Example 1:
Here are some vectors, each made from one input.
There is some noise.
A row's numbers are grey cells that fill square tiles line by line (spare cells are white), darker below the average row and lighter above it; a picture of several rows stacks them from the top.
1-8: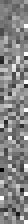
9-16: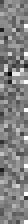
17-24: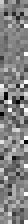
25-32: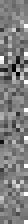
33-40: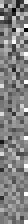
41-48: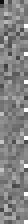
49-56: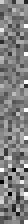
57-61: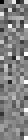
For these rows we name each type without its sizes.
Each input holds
a list of items, each a point on each of two lines.
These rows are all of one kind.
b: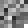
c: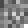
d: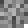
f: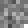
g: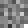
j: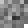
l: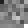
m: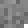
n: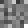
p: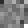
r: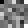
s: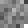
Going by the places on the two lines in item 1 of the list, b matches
m, n and s.
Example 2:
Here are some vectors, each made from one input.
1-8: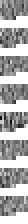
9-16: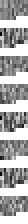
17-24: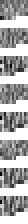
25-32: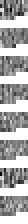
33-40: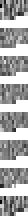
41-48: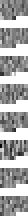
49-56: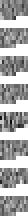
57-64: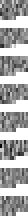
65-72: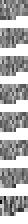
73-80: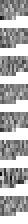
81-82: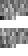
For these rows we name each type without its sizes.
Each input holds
a point on a line, together with either a fixed value, or three true/false values.
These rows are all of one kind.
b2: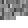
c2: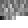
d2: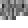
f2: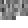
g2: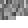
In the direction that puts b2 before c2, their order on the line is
d2, g2, b2, c2, f2.
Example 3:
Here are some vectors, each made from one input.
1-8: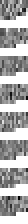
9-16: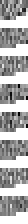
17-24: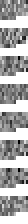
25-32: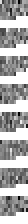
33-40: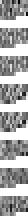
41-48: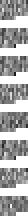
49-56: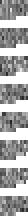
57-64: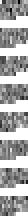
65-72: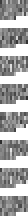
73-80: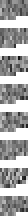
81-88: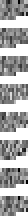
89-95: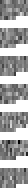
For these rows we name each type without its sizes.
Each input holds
a list of points on a line.
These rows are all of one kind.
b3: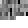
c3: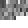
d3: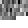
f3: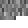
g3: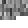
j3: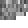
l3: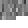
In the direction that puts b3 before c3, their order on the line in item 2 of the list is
b3, l3, d3, f3, j3, c3, g3.
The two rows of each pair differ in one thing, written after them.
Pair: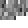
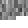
the place on the line in item 2 of the list
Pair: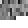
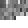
the place on the line in item 1 of the list
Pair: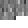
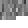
the place on the line in item 2 of the list
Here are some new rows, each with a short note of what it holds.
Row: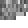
a list of two items
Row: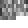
a list of two items
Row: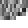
the empty list
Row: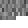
a list of two items
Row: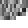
the empty list
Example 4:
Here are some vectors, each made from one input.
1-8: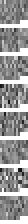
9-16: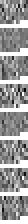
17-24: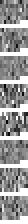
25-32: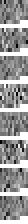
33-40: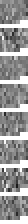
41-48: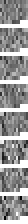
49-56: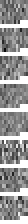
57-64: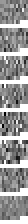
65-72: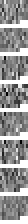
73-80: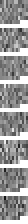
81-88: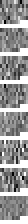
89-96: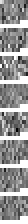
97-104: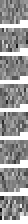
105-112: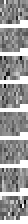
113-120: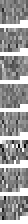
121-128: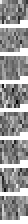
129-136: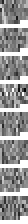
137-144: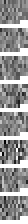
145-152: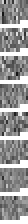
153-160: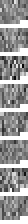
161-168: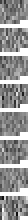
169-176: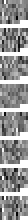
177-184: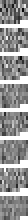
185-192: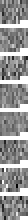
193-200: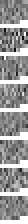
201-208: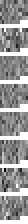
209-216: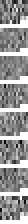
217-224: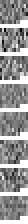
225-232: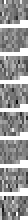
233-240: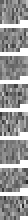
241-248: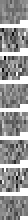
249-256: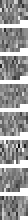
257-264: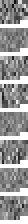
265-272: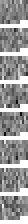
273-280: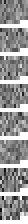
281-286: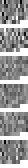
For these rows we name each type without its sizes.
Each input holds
a list of points on a line.
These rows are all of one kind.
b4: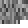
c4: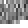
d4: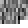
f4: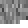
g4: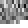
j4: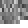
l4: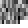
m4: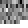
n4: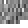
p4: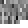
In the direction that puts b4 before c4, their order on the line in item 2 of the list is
f4, p4, b4, m4, n4, j4, c4, l4, d4, g4.
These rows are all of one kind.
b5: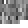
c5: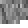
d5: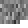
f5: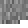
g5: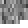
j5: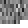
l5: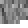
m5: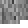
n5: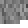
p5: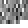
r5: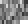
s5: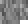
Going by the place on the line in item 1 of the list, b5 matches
c5, l5, n5 and s5.
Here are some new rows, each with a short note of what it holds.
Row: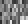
the empty list
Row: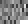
a list of two items
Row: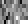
a list of one item
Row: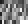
the empty list
